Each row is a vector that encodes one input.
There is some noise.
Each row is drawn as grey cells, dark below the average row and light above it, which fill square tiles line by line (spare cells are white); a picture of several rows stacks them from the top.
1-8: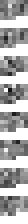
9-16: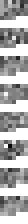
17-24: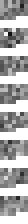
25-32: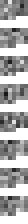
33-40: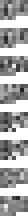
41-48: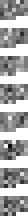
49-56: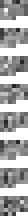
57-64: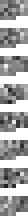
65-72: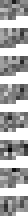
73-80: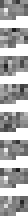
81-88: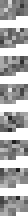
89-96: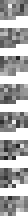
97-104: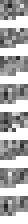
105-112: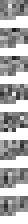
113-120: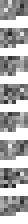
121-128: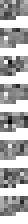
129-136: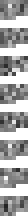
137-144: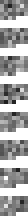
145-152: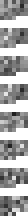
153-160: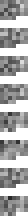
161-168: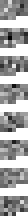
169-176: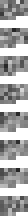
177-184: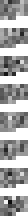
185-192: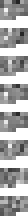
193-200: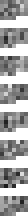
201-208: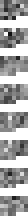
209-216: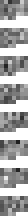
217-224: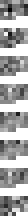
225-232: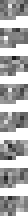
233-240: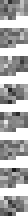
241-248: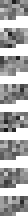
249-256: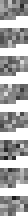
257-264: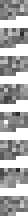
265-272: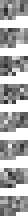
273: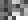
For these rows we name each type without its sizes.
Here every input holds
either a fixed value, or a node of a tree, or three true/false values.
